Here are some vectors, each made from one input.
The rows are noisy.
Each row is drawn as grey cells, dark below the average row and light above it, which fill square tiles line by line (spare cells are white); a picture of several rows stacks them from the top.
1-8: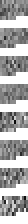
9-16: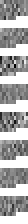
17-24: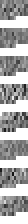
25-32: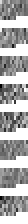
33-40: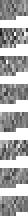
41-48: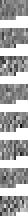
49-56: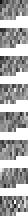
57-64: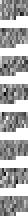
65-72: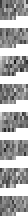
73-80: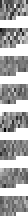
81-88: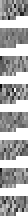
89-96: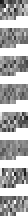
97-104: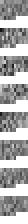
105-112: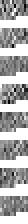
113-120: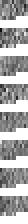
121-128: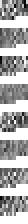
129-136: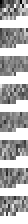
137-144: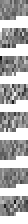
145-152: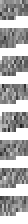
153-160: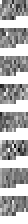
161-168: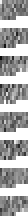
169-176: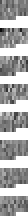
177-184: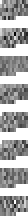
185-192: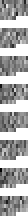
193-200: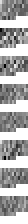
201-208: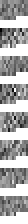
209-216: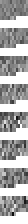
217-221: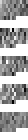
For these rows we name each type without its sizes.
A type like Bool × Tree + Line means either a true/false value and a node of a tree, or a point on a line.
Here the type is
Bool × Circle + Tree + Unit.
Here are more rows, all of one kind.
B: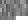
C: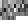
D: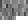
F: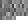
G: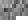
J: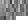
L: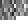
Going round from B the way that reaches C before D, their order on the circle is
B, J, L, F, C, G, D.
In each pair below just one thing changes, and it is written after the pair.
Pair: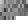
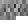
the true/false value
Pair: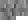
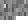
the true/false value
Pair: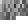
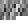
the true/false value
